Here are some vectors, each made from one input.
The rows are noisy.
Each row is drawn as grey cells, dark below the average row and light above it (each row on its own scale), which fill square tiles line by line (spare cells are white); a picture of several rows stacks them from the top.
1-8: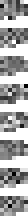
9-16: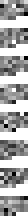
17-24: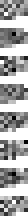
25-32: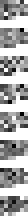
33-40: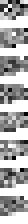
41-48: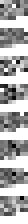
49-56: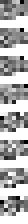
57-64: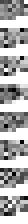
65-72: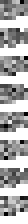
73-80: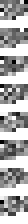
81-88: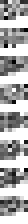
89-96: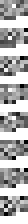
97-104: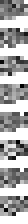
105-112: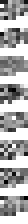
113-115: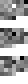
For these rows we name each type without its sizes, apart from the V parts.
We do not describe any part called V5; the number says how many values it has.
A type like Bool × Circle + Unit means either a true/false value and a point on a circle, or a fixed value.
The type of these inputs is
List(Bool × V5).
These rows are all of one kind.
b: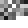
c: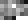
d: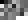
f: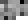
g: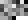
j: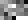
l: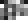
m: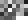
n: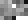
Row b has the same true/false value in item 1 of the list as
g and n.
